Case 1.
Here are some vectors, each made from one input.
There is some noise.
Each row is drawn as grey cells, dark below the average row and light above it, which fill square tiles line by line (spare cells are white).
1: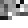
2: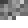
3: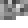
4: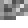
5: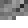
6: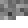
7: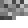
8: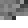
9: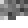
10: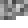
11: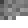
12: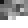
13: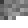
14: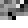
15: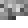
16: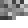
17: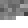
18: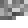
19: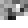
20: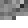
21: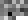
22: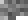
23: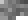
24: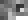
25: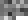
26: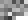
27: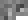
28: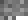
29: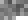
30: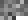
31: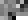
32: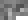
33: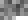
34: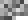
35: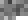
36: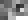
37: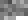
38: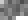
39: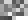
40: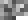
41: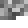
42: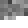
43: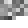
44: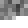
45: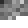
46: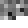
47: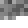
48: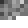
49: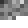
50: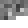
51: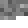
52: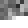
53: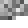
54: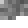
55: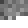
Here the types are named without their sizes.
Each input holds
either a label, or three true/false values.
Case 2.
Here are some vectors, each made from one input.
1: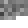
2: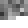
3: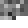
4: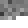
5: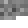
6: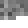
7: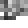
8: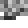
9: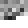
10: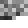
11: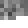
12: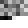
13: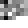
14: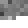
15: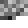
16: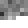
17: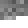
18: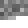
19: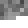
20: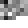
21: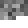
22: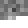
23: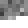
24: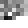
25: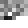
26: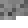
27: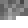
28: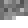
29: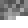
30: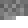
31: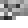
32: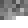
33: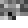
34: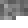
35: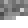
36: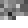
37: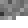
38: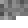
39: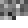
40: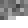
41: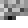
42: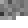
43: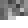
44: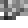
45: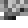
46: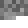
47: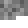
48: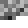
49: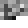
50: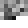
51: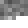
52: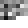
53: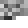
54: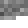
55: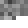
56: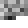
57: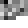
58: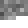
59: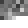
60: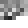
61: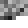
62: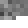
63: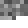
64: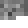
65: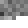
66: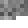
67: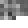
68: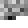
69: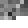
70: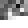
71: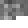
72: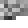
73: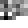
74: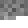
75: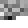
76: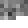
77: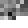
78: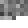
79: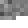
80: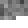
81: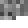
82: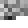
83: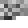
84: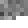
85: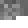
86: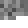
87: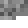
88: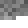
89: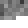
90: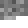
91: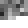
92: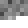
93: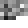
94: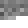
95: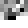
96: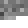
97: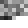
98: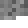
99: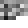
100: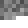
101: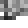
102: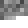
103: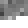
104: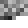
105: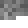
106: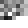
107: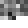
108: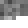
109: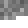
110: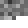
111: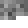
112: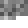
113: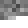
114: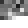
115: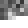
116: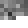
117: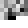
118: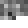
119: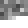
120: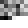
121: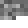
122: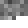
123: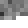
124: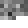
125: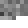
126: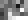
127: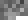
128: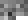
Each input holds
either one of 6 labels, or three true/false values.
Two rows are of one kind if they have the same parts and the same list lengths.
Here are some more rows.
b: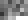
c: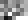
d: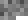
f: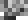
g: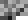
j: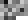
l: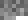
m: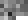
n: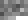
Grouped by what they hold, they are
b, d, l, m, n
c, f, g, j

